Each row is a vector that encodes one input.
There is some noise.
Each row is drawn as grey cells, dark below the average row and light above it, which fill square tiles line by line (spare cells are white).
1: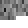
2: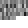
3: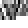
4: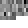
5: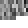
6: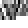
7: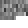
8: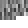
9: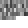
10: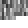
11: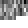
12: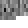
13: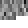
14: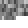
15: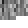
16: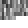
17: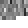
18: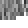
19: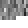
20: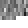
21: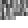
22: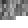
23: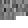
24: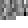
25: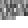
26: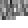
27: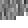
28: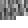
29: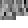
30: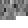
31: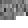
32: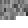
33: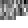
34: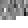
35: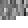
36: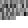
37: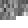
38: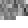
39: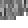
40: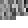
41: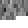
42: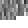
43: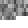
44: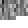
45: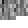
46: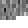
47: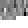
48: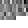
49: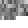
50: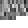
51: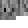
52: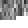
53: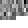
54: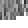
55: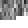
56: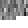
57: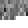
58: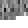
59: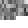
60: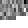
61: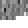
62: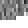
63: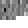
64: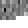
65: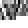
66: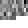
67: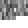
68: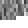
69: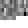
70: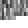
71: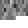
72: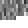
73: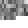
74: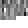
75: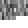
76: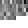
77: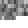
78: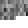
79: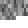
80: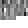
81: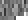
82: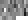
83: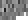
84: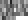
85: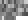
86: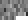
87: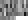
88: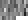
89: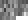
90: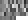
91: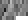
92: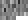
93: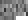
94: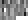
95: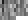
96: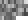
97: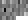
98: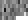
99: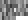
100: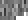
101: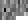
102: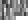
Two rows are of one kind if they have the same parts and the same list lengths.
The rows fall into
4 kinds.
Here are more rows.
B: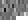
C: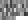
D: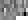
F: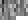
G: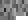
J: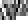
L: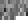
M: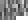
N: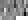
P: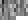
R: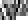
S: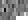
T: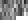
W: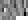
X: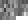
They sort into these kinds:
B, D, G, M, N, S, W
C, L
F, P, T, X
J, R

